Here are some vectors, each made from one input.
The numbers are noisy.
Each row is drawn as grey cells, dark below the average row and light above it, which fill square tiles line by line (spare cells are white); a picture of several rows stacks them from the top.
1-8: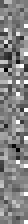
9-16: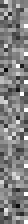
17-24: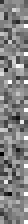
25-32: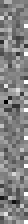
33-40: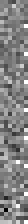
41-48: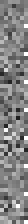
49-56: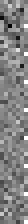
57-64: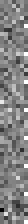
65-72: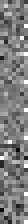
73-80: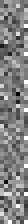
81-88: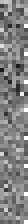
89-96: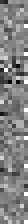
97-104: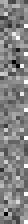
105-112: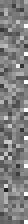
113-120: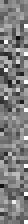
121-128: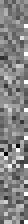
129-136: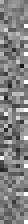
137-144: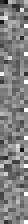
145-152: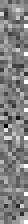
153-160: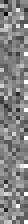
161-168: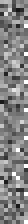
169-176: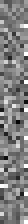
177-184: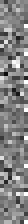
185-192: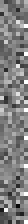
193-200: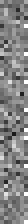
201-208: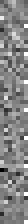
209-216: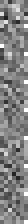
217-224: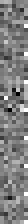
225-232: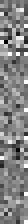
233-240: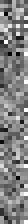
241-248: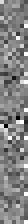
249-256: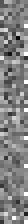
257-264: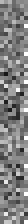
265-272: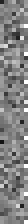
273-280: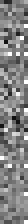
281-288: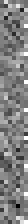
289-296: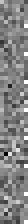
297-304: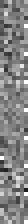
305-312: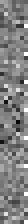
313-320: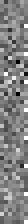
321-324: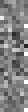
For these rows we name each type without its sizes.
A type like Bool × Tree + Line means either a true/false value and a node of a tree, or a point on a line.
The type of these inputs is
(Bool × Line + (Circle + Unit) × Label) × Label.
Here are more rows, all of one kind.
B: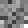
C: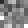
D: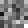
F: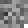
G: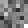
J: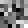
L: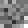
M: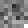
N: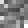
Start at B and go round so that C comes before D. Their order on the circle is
B, C, L, G, J, D, N, F, M.
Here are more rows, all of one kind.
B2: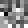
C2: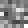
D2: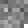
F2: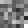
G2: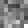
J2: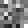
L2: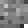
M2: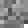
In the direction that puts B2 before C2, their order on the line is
J2, F2, B2, M2, C2, L2, D2, G2.
